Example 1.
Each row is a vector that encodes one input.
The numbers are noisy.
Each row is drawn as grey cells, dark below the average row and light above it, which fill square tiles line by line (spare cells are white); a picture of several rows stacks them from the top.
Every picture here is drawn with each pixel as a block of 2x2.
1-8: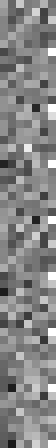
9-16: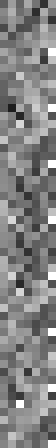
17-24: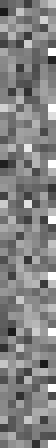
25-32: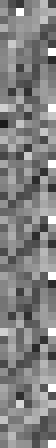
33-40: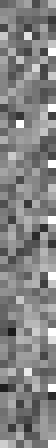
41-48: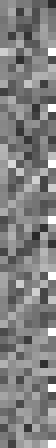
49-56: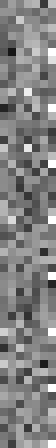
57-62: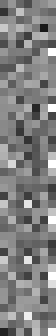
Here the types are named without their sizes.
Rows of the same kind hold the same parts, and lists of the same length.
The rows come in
2 kinds.
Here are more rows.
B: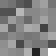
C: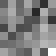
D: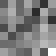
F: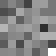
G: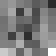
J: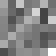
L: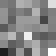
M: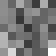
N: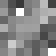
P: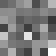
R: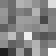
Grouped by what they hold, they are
B, F, N
C, D, G, J, L, M, P, R

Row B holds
a point on a line.
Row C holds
three true/false values.
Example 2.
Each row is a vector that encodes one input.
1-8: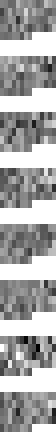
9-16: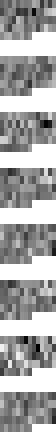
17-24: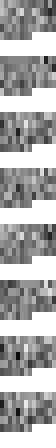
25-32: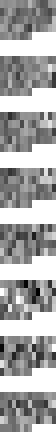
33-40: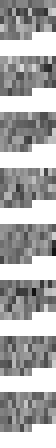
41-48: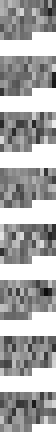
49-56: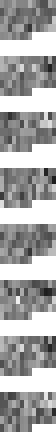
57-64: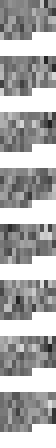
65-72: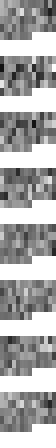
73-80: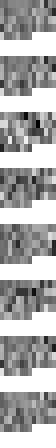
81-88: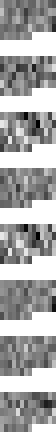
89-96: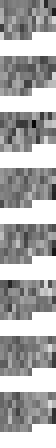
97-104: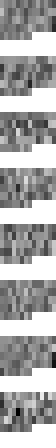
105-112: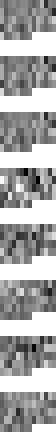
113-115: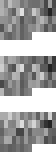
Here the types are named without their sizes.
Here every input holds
either a point on a circle and a true/false value, or a fixed value.
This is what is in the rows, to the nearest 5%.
About 95% of them hold a point on a circle and a true/false value. The rest hold a fixed value.
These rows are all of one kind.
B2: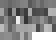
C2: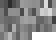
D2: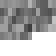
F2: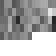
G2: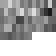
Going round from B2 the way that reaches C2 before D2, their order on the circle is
B2, G2, F2, C2, D2.
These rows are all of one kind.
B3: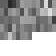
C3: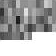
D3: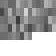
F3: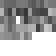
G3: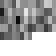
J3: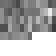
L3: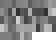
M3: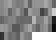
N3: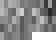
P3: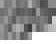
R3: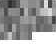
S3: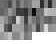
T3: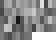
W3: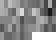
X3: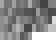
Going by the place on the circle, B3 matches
C3, D3, G3 and R3.
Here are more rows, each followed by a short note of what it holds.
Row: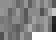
a point on a circle and a true/false value
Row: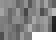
a point on a circle and a true/false value
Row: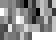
a fixed value
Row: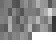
a point on a circle and a true/false value
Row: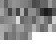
a point on a circle and a true/false value
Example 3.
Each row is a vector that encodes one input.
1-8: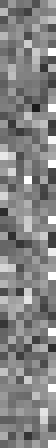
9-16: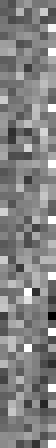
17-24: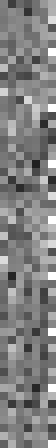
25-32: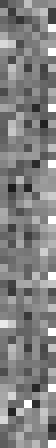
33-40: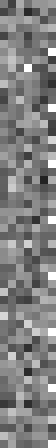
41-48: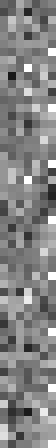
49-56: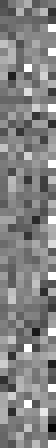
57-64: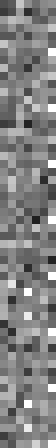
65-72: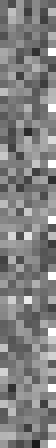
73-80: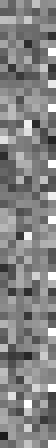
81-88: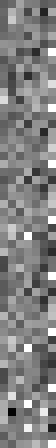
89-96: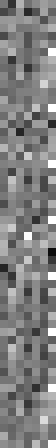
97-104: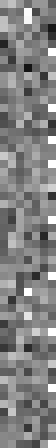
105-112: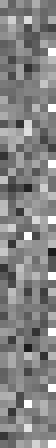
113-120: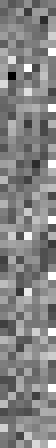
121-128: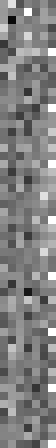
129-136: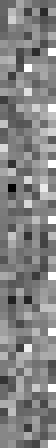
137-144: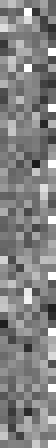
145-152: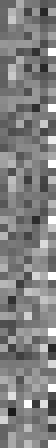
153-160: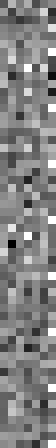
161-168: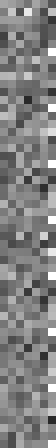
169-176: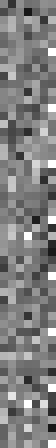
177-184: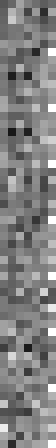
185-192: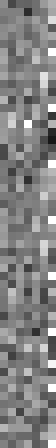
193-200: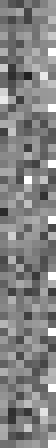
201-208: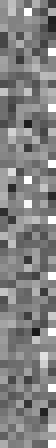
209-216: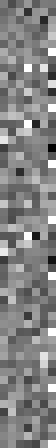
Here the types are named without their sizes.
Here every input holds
a point on a line, together with either a fixed value, or three true/false values.
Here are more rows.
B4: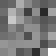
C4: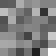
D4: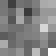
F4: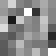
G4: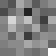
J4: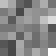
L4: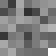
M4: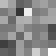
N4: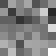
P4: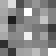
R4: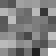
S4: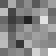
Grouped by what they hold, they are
B4, C4, R4
D4, F4, G4, J4, L4, M4, N4, P4, S4

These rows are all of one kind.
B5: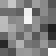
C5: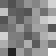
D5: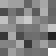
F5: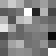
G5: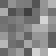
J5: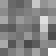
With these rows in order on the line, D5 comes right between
B5 and J5.
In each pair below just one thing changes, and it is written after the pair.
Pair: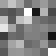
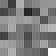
the place on the line
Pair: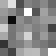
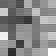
the place on the line
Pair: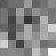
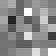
the place on the line
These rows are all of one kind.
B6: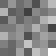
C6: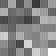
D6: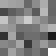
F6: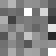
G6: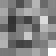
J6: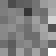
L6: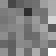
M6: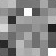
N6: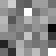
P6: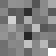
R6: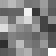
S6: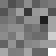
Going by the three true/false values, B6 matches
J6, L6, M6 and N6.
